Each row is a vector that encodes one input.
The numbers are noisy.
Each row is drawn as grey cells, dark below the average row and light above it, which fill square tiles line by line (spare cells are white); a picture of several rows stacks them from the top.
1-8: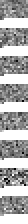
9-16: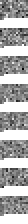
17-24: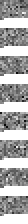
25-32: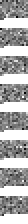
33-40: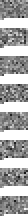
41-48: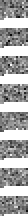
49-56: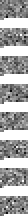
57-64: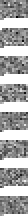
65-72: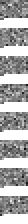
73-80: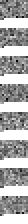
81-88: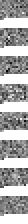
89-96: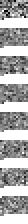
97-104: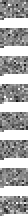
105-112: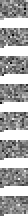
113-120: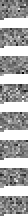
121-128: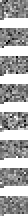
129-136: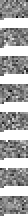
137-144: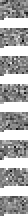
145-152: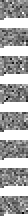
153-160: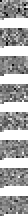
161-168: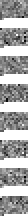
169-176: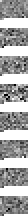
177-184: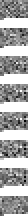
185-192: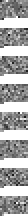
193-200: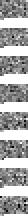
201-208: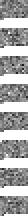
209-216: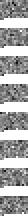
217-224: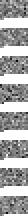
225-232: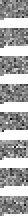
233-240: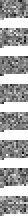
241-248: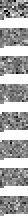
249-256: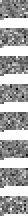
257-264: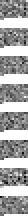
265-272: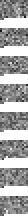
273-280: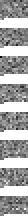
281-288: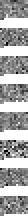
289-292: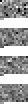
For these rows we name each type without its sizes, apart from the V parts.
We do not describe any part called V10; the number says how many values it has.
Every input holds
a list of items, each a point on a line and a value of V10.
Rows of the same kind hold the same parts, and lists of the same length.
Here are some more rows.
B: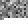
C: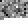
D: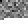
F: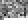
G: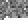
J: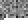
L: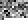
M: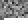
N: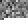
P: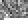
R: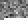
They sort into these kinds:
B, C, F
D, M, N, R
G, J, P
L

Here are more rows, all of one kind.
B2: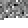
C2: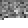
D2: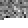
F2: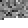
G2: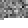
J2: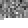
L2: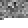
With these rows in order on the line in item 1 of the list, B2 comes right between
F2 and L2.
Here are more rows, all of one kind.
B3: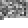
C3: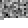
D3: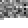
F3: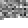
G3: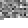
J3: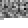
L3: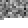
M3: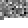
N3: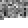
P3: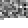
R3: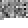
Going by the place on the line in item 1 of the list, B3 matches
F3, G3, M3 and P3.
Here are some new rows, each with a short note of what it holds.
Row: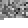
a list of one item
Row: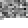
a list of one item
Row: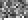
a list of two items
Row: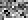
the empty list
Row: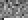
a list of two items
